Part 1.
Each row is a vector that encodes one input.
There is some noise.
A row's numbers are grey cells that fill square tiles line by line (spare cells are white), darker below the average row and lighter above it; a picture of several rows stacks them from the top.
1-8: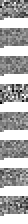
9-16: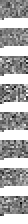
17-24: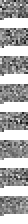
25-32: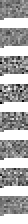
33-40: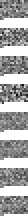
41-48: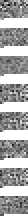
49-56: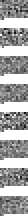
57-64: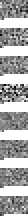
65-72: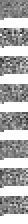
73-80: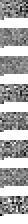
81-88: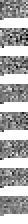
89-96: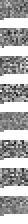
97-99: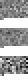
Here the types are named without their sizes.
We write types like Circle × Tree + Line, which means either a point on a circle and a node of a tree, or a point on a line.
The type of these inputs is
Bool × Bool × Bool + Line × Line + Unit.
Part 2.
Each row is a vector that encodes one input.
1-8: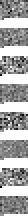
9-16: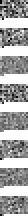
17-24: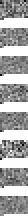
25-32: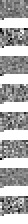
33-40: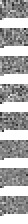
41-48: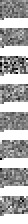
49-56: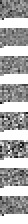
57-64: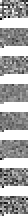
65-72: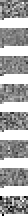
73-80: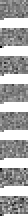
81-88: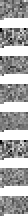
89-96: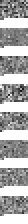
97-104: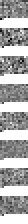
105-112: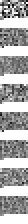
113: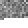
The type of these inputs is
Circle14 + Line9.
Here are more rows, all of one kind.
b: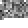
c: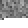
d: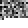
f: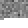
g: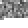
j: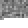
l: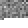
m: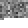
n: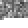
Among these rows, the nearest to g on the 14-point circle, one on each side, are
l and n.
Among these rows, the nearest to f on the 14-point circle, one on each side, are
d and j.
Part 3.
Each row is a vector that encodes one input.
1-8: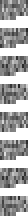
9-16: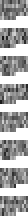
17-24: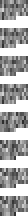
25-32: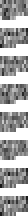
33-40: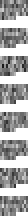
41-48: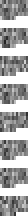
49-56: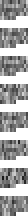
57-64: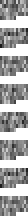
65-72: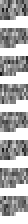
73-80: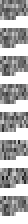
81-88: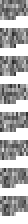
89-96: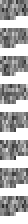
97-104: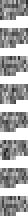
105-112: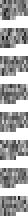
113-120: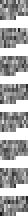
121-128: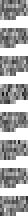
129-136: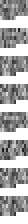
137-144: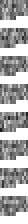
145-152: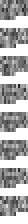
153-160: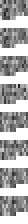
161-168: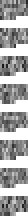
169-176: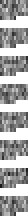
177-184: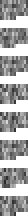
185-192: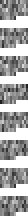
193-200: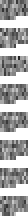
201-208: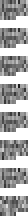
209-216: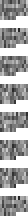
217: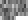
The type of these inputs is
Bool × Tree10.
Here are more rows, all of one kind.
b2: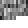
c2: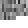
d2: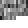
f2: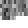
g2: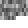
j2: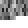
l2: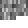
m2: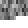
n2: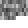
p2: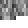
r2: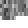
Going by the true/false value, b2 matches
d2, l2 and p2.
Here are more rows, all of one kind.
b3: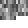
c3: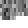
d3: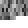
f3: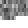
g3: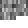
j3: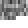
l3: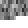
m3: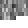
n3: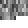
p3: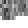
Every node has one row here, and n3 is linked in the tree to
b3 and j3.
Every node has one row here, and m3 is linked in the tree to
g3 and j3.
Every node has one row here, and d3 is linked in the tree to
l3.
